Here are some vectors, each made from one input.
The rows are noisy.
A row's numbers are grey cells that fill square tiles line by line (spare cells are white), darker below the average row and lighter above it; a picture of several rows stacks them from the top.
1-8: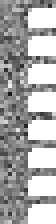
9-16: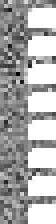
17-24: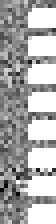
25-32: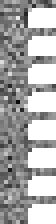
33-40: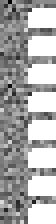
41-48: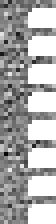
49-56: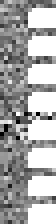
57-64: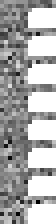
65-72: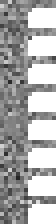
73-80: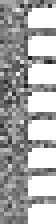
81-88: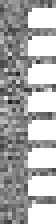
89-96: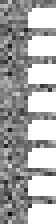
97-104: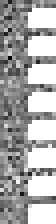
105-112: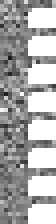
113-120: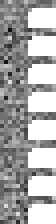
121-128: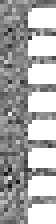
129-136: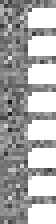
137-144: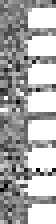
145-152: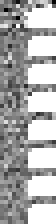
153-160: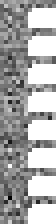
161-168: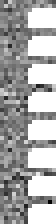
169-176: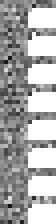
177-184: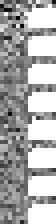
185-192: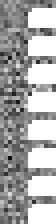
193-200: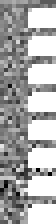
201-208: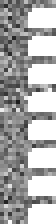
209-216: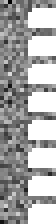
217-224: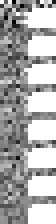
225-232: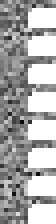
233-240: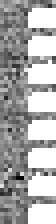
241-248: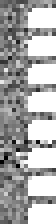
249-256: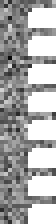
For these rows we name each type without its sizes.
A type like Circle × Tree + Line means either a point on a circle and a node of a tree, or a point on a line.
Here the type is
List(Line).
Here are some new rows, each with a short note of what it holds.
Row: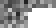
a list of one item
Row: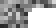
a list of two items
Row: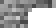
a list of two items
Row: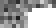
a list of one item
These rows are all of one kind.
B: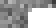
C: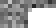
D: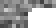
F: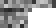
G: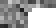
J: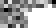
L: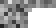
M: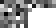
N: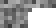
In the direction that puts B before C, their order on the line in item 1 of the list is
F, N, G, D, B, L, C, J, M.
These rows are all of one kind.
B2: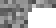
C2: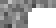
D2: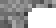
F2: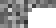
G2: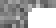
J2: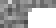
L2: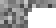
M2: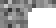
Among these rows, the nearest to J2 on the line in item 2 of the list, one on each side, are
B2 and C2.
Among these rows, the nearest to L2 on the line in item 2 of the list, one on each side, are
C2 and M2.
